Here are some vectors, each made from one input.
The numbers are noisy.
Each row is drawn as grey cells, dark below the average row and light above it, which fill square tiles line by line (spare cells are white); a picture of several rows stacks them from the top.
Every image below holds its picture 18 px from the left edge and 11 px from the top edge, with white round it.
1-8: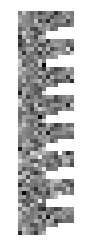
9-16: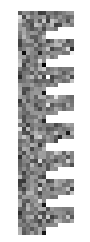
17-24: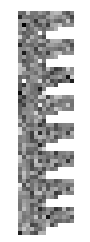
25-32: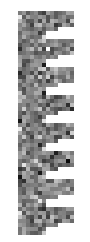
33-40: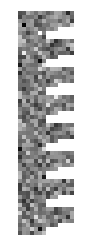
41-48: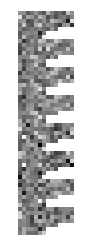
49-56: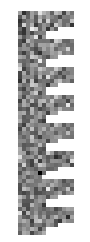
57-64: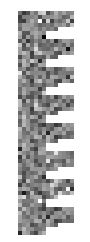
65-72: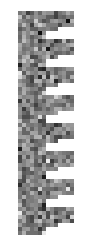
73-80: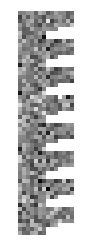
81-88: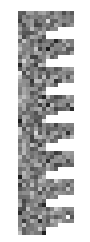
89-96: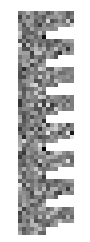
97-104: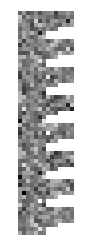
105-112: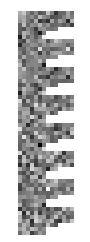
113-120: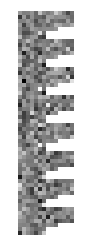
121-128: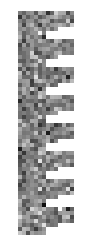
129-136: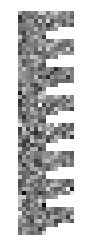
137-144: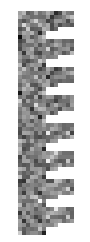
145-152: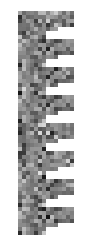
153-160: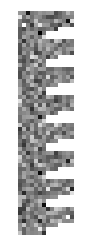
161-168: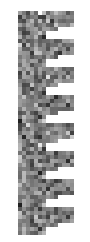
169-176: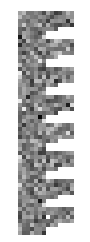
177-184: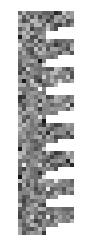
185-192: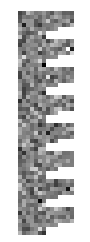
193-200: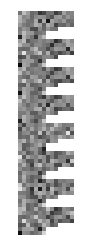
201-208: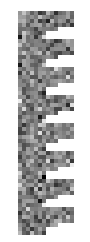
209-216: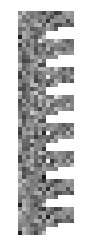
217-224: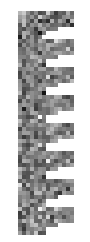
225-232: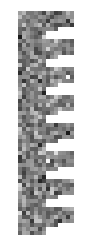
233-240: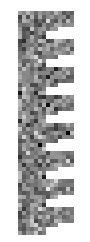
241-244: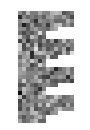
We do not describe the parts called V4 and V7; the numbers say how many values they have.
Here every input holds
either a value of V4 and a value of V7, or a list of up to two points on a 6-point line.
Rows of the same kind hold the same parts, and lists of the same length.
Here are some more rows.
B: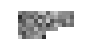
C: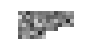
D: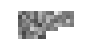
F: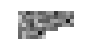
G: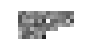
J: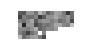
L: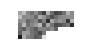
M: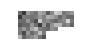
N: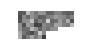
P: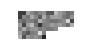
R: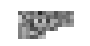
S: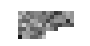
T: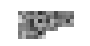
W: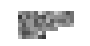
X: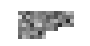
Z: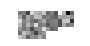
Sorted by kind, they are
B, D, G, J, M, N, P, W
C, F, R, T, X
L, S
Z

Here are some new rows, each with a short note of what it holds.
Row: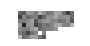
a value of V4 and a value of V7
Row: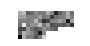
a list of one item
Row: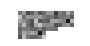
a list of two items
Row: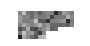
a list of one item
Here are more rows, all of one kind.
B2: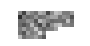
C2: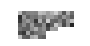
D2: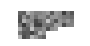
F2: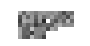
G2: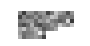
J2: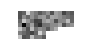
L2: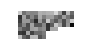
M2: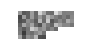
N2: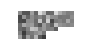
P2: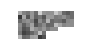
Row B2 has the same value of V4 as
C2 and L2.
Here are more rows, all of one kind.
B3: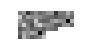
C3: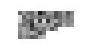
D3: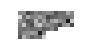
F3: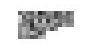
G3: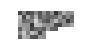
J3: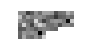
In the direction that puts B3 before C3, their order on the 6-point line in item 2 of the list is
J3, G3, D3, B3, F3, C3.
